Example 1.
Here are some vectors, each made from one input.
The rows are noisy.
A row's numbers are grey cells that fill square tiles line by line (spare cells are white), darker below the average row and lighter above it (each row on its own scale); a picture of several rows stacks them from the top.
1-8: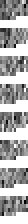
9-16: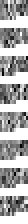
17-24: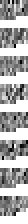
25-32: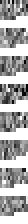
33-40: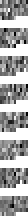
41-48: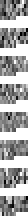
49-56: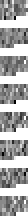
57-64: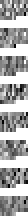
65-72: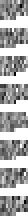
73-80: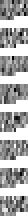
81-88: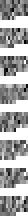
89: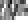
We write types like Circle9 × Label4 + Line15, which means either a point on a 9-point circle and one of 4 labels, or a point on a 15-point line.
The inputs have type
Bool × Bool × Bool × Circle11.
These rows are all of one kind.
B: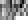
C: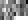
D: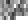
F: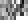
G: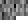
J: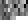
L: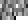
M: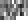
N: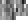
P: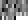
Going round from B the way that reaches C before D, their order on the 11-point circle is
B, C, D, F, J, P, L, G, M, N.
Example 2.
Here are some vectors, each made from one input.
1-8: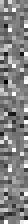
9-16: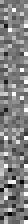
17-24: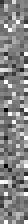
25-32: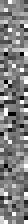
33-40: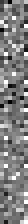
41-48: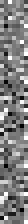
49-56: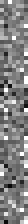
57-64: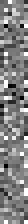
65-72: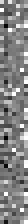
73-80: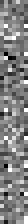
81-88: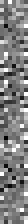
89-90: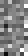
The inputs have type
Line7 + Line12.
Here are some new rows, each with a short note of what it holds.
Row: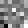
a point on a 12-point line
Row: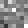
a point on a 12-point line
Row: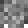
a point on a 7-point line
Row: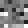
a point on a 7-point line
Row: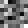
a point on a 7-point line
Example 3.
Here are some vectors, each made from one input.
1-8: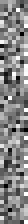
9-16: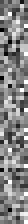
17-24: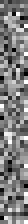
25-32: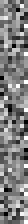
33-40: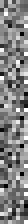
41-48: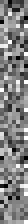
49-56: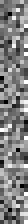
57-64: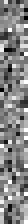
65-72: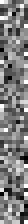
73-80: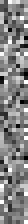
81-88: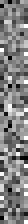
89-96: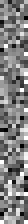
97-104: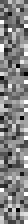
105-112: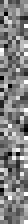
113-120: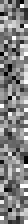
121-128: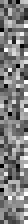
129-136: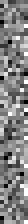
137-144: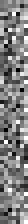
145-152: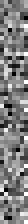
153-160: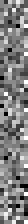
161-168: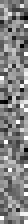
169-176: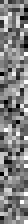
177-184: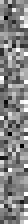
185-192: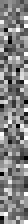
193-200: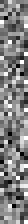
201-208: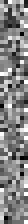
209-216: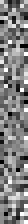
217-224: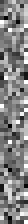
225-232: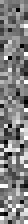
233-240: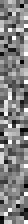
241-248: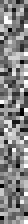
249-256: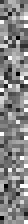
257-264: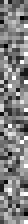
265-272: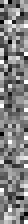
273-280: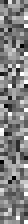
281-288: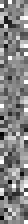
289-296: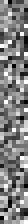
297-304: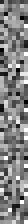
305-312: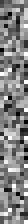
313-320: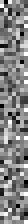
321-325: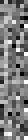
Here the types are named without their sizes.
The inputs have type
Bool × Line × Line.
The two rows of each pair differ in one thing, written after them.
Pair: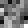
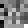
the place on one of the two lines
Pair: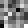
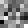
the place on one of the two lines
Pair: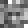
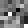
the true/false value
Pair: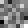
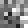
the true/false value
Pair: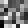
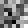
the true/false value
